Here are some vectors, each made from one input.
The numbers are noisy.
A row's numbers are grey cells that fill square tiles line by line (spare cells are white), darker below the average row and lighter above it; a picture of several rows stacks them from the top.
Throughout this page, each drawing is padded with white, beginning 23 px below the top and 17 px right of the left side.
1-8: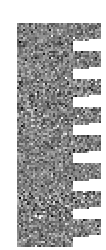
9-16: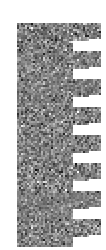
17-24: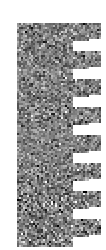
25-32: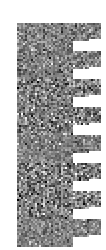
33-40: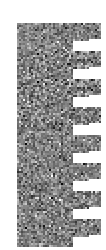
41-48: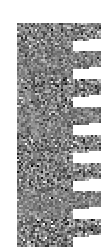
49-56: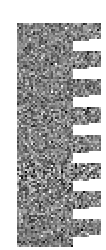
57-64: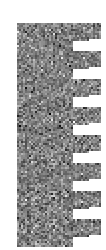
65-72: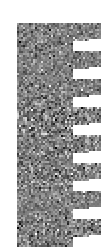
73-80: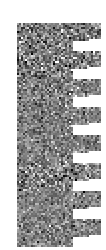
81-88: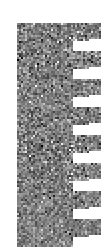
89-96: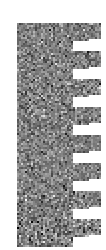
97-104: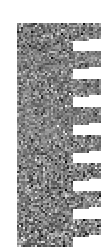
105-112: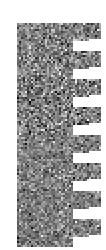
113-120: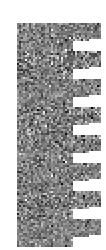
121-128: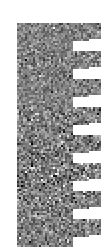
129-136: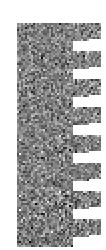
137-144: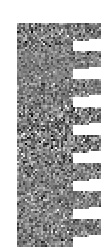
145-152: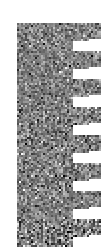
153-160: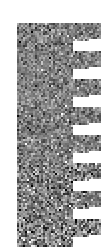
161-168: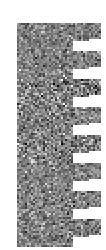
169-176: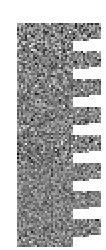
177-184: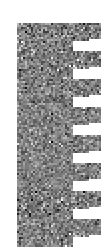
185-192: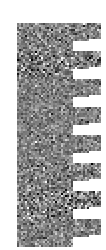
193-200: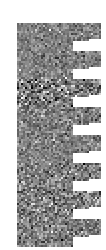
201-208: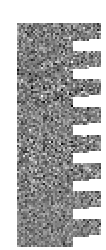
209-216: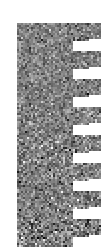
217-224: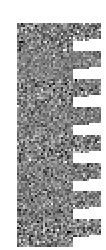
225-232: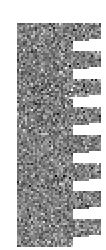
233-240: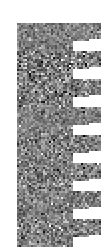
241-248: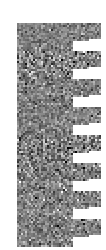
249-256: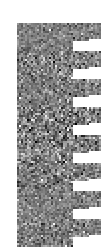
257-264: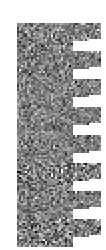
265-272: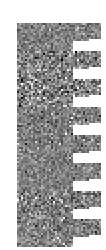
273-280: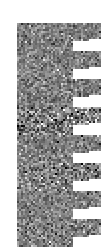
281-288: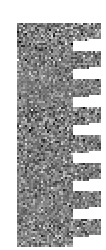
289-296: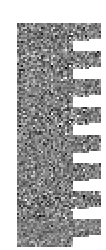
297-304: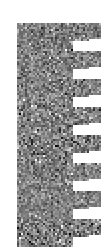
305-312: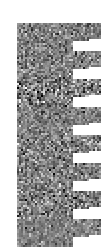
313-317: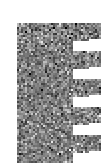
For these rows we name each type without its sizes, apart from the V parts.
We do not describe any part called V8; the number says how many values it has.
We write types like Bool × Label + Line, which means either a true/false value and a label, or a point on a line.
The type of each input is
(Bool × Bool × Bool × Bool + List(V8)) × Line + Label.
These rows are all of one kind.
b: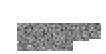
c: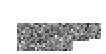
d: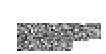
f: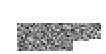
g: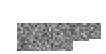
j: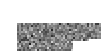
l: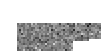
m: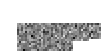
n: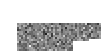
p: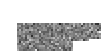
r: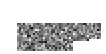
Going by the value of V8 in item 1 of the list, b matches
f, g and n.
